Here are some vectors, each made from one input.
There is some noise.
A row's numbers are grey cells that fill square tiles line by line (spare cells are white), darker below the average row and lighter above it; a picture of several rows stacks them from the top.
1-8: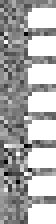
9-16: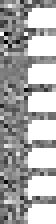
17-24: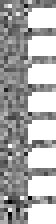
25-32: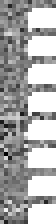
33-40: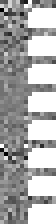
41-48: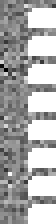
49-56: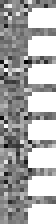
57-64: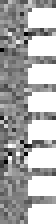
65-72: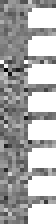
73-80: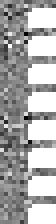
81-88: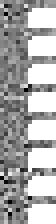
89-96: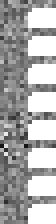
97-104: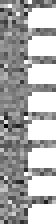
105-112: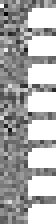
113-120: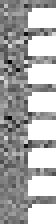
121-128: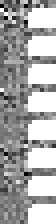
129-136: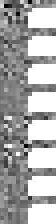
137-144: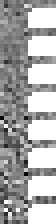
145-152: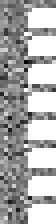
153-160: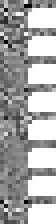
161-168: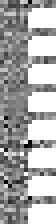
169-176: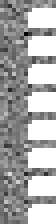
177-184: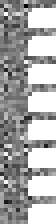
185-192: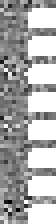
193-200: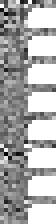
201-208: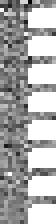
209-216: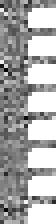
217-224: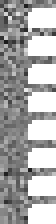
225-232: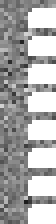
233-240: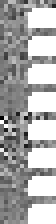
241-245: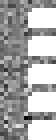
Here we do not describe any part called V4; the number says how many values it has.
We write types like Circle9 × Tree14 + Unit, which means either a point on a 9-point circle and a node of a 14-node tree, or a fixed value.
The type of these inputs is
(Bool × V4 + Unit) × Label7 × Tree12.
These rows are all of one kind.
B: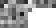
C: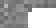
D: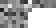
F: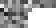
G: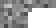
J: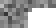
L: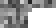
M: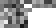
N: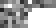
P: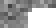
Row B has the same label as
D and L.
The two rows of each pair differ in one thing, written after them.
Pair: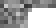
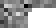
the true/false value
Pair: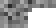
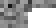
the true/false value
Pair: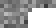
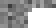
the value of V4
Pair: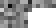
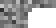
the true/false value
